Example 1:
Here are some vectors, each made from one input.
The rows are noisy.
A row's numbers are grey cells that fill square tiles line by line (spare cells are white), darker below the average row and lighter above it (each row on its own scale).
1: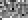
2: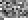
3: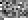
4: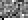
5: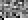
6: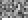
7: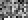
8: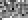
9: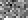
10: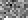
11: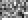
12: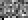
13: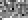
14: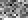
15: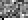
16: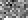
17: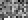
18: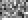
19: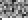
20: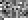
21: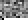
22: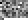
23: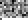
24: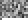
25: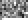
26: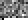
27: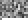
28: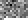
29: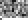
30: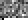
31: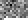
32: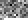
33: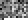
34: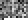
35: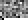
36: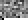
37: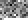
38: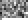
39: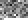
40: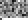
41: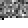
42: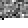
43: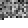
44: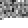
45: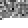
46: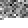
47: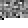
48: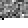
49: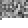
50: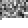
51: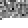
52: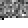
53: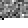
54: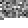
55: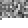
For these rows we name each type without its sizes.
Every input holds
a node of a tree.
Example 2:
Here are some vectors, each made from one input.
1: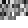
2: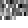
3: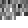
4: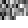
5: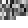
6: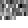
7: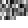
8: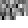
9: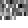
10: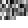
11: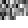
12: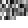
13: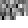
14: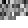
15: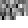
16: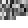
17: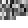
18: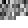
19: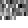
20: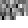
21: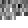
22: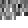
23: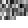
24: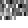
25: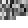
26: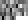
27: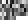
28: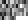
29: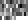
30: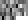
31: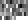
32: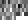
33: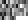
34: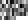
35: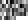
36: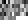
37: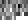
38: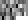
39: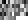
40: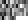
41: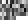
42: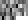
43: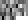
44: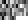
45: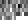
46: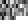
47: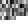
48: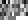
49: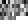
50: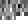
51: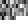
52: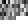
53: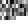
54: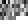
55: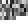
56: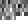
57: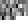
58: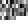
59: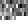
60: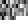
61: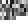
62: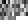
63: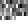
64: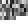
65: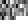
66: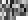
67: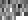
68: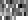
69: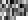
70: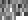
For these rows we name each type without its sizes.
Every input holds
a point on a line.
